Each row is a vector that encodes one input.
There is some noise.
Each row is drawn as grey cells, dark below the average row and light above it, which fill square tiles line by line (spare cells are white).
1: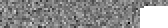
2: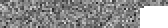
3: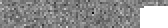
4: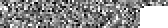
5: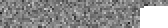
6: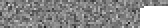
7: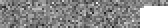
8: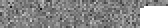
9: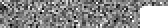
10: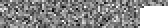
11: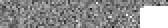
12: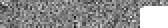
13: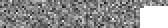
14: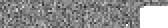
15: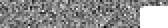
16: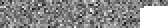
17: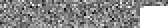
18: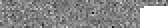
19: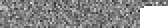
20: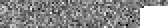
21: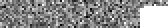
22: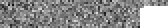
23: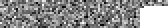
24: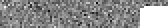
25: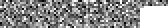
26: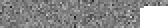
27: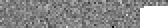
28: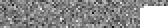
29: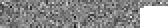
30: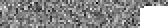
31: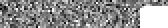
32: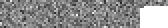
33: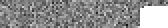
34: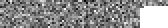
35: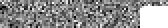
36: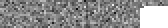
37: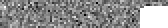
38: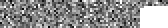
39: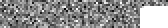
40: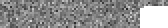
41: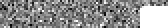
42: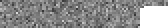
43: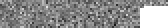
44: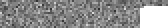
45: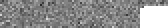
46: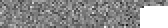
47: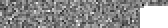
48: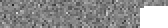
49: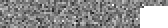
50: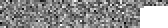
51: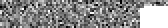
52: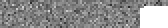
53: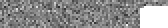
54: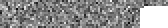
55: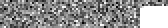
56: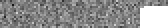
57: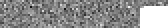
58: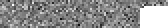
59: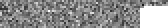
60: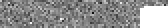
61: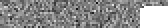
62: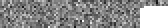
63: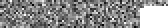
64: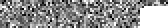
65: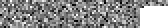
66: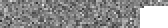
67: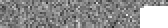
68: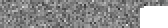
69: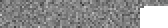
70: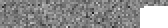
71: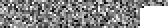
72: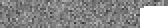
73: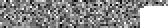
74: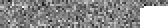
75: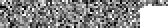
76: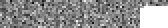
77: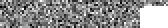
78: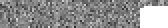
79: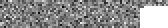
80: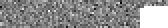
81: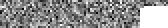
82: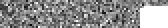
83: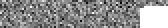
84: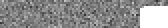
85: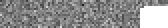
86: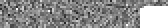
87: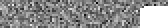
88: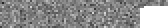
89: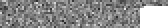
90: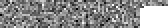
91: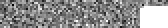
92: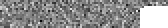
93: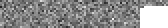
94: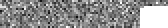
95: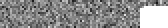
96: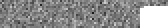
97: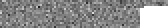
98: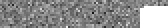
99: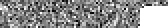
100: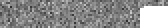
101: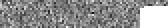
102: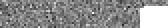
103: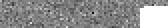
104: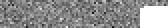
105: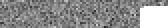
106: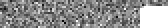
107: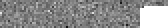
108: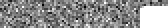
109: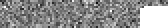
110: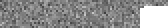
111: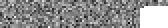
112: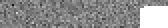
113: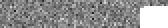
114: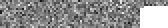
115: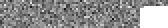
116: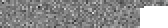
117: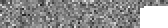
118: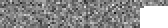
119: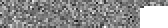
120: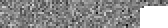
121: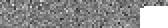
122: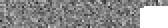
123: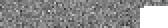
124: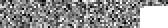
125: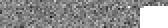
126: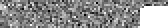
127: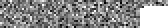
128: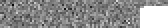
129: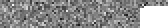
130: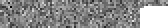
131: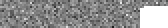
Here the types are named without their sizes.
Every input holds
a point on a line, together with either a point on a line, or four true/false values.
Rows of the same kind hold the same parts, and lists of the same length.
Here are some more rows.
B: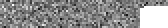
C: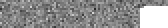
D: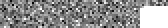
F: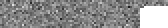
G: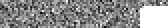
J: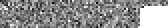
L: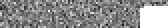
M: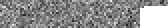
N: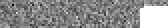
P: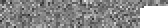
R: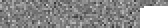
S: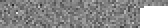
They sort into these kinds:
B, C, L, M, P, R
D, F, G, J, N, S

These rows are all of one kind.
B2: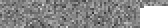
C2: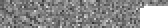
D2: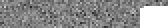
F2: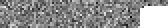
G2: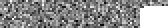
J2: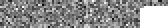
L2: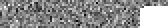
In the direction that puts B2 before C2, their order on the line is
D2, L2, G2, B2, C2, F2, J2.
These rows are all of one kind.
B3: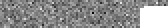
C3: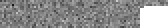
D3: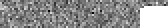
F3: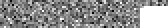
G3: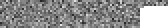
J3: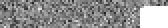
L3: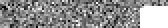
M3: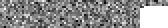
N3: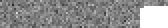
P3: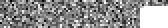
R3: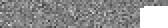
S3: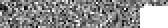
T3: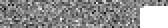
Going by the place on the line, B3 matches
D3, F3, L3 and T3.
